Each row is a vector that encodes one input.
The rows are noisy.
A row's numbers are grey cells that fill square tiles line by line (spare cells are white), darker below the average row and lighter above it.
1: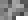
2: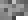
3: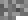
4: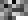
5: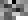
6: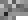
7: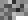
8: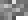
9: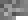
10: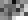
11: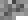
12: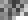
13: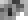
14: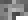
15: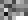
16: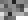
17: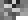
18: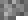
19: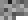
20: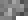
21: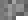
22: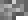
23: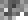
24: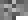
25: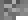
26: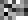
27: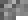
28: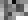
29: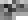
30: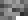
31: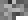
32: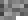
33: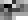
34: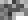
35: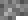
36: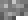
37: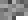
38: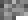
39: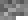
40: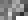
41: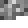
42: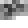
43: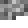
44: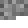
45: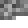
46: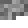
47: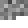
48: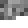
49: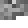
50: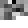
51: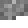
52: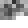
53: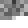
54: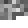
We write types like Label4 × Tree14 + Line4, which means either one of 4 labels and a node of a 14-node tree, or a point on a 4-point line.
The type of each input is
Bool × Bool × Bool + Tree7.
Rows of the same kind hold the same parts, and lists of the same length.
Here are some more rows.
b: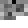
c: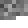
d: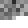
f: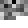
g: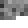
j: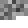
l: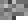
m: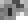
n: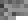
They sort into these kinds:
b, d, f, j, m
c, g, l, n

